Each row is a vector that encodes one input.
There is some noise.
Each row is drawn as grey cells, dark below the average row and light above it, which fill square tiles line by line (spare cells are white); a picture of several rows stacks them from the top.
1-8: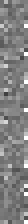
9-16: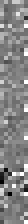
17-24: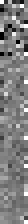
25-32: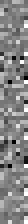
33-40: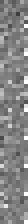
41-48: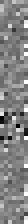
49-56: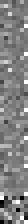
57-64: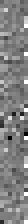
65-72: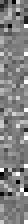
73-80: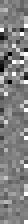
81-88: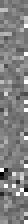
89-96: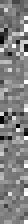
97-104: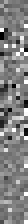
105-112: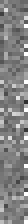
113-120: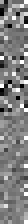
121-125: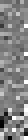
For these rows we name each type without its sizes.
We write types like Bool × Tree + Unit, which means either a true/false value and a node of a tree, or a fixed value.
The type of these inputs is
Bool × Bool × Bool × Bool + Circle.
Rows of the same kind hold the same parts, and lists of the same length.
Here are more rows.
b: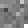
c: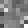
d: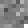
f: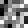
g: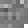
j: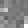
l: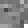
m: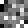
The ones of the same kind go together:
b, c, d, g, j, l
f, m

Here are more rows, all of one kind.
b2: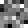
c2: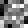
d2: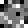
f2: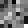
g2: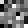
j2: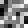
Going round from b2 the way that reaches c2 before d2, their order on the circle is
b2, c2, j2, d2, g2, f2.
